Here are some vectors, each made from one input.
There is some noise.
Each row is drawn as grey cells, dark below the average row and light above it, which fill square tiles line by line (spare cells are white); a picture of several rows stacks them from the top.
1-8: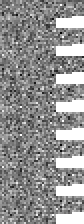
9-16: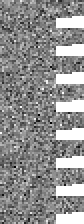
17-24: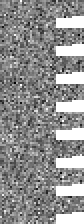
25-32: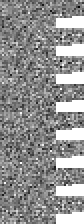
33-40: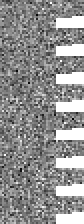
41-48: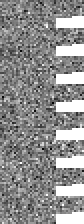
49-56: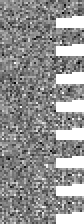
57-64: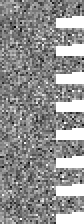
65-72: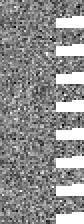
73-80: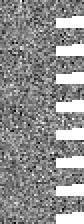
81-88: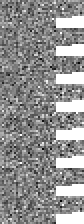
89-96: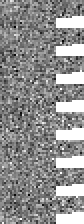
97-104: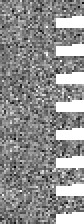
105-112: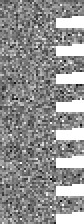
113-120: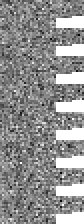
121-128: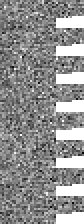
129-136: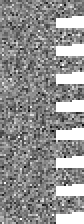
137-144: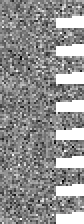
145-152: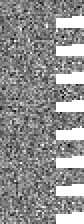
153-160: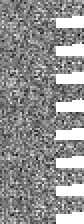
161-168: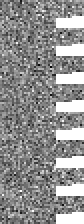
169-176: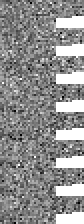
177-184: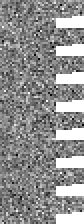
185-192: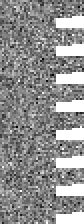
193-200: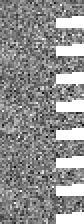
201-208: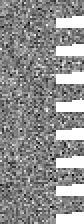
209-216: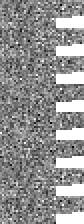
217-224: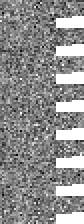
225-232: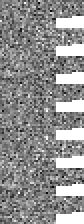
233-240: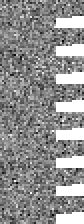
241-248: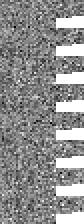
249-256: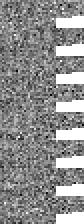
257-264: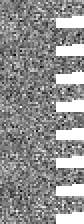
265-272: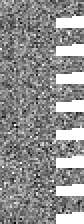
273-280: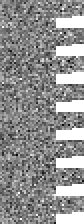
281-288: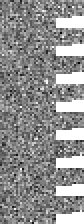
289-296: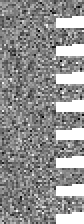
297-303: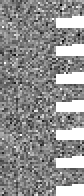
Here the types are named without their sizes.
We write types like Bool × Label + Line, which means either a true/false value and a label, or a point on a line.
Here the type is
Bool × Bool × Bool × Bool × Label + Line.
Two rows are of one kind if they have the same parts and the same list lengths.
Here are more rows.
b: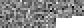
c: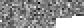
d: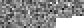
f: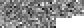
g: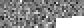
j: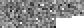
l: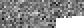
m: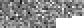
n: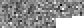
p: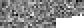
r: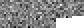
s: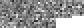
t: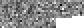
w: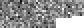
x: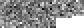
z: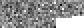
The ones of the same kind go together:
b, c, d, g, l, p, r
f, j, m, n, s, t, w, x, z

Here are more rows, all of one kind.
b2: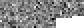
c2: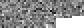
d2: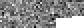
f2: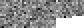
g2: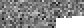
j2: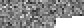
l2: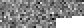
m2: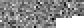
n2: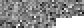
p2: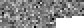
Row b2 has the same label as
d2, l2, m2 and p2.
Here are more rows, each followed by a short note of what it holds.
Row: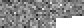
a label and four true/false values
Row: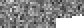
a label and four true/false values
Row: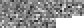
a point on a line
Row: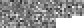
a point on a line
